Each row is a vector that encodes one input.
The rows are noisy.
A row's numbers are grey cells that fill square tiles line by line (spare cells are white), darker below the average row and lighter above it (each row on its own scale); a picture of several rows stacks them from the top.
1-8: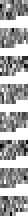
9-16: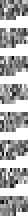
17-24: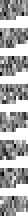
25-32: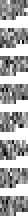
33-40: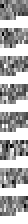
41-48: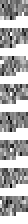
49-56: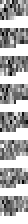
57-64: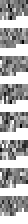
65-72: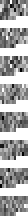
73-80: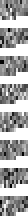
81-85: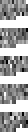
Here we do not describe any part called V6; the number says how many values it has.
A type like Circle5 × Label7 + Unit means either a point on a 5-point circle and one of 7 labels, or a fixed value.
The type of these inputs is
(Bool × Bool × Bool × Bool + V6) × Line5.
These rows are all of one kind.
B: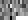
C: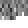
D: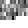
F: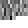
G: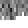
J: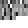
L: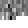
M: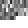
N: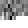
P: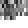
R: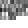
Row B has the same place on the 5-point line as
C and G.
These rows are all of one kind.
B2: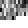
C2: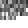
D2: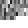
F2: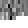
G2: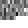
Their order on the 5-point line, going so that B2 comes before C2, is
B2, F2, D2, G2, C2.
